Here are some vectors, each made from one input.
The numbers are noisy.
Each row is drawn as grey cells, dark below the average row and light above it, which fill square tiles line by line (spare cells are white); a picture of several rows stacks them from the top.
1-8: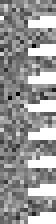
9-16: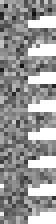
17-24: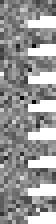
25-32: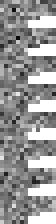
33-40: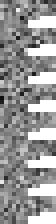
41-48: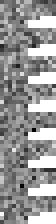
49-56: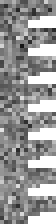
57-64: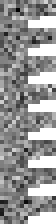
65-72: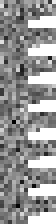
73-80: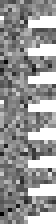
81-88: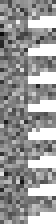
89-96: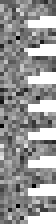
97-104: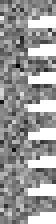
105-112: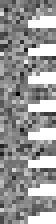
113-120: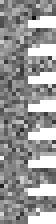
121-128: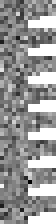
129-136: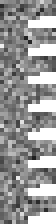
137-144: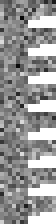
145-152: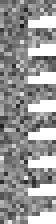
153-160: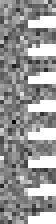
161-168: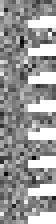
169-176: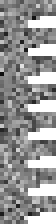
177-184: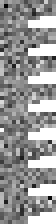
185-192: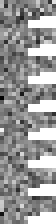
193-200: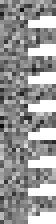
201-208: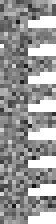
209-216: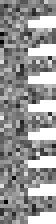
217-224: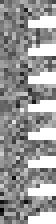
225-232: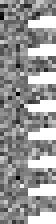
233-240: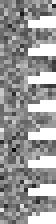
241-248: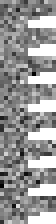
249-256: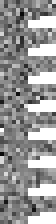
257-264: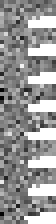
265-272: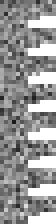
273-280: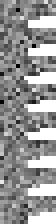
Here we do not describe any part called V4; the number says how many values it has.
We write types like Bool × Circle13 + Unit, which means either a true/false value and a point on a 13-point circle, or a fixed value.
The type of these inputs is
(Bool × Circle9 + Label7) × Circle9 × V4.
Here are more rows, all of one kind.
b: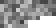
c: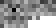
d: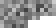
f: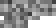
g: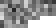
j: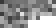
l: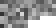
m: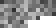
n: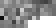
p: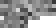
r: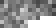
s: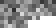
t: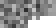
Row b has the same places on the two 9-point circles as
j, l, m and s.
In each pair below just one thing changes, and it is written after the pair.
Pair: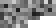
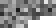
the value of V4
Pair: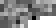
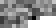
the value of V4
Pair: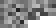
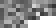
the place on the 9-point circle
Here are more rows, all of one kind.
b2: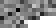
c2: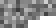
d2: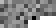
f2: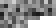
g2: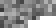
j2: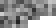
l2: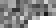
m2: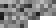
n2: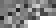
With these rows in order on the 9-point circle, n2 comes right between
d2 and m2.
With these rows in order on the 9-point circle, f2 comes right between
g2 and l2.
